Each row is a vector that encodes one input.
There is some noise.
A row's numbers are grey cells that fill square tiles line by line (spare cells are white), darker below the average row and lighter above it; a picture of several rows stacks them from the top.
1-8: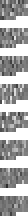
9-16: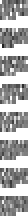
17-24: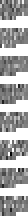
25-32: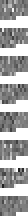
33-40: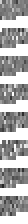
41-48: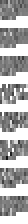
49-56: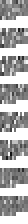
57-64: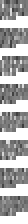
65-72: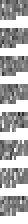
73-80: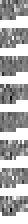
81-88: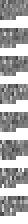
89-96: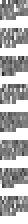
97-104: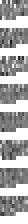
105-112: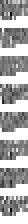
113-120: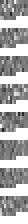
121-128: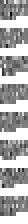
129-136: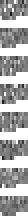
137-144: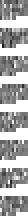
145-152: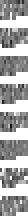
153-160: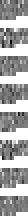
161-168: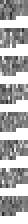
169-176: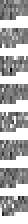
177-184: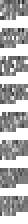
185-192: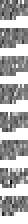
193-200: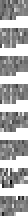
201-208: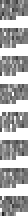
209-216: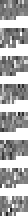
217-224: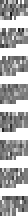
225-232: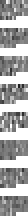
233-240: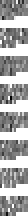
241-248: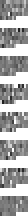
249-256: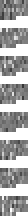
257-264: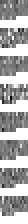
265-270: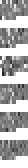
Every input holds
a point on an 18-point line and a true/false value.
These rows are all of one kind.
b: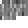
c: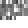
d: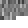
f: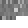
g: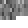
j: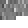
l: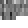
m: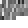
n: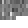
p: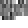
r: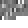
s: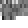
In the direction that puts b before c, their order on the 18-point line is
b, c, r, f, g, l, j, d, s, m, p, n.
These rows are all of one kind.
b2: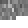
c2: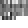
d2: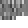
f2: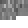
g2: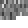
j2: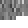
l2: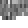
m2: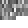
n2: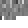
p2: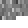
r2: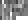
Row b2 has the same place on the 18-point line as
f2, j2, m2 and r2.
